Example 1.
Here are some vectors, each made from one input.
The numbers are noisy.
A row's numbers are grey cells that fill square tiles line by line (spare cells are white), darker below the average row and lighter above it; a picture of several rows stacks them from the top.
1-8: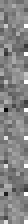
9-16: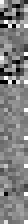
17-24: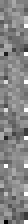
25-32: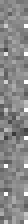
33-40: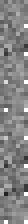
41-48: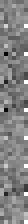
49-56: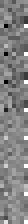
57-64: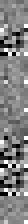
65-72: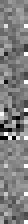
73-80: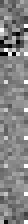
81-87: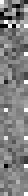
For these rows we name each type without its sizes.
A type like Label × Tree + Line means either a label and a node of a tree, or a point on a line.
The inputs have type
Bool × Label + Unit.
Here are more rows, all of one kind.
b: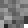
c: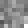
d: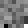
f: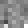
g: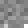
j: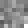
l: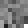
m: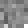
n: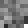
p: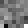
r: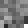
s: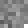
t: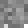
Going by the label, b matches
n, r and t.
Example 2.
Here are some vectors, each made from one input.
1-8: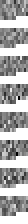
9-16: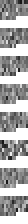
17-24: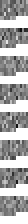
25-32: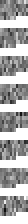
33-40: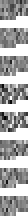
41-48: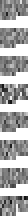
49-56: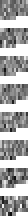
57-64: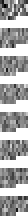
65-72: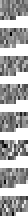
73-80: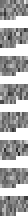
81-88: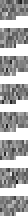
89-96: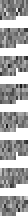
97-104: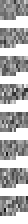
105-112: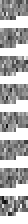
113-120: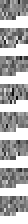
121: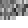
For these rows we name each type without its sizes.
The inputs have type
List(Circle).
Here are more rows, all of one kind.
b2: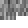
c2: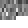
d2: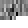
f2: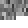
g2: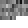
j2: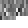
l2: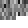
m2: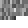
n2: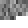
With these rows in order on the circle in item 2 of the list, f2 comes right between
l2 and m2.
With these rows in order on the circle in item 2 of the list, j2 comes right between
b2 and d2.
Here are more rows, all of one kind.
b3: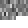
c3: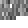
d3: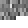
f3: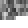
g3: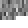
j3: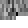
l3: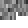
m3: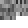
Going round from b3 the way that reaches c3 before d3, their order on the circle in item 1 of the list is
b3, g3, c3, d3, l3, m3, f3, j3.
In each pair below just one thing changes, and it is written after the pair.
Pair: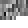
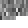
the place on the circle in item 2 of the list
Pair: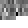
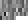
the place on the circle in item 1 of the list
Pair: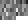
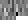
the place on the circle in item 2 of the list
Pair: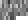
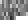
the place on the circle in item 2 of the list
